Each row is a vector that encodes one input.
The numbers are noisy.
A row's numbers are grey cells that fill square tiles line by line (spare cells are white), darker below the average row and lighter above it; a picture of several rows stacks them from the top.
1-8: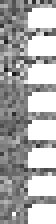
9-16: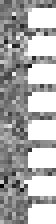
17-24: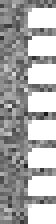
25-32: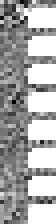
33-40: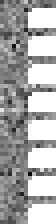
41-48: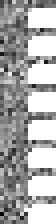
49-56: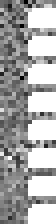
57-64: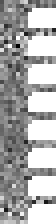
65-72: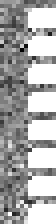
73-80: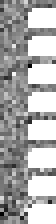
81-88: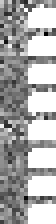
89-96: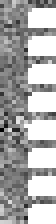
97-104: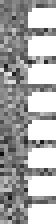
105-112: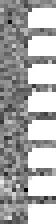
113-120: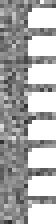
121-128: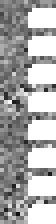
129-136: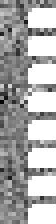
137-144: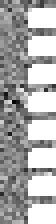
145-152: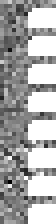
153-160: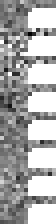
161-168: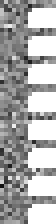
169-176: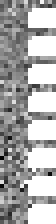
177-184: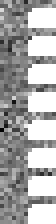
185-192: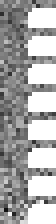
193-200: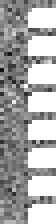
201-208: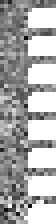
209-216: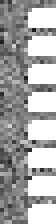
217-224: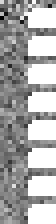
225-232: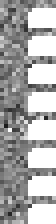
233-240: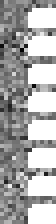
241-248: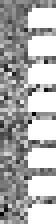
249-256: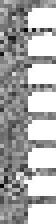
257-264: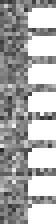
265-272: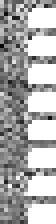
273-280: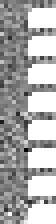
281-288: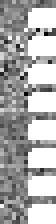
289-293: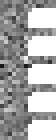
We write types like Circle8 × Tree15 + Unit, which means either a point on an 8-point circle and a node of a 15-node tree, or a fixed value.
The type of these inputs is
(Bool × Bool × Bool × Bool + Unit) × Line10 + Line6.
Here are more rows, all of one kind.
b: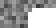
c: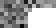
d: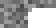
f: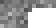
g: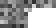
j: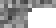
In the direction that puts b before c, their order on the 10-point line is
b, g, c, d, f, j.
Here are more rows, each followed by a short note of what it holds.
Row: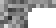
a point on a 10-point line and four true/false values
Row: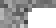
a point on a 10-point line and four true/false values
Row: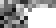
a point on a 6-point line
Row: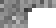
a point on a 10-point line
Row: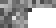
a point on a 10-point line
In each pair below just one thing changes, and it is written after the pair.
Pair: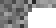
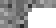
the place on the 10-point line
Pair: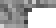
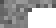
one of the four true/false values
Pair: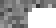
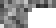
the place on the 10-point line
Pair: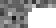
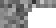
one of the four true/false values
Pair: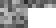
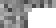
the place on the 10-point line
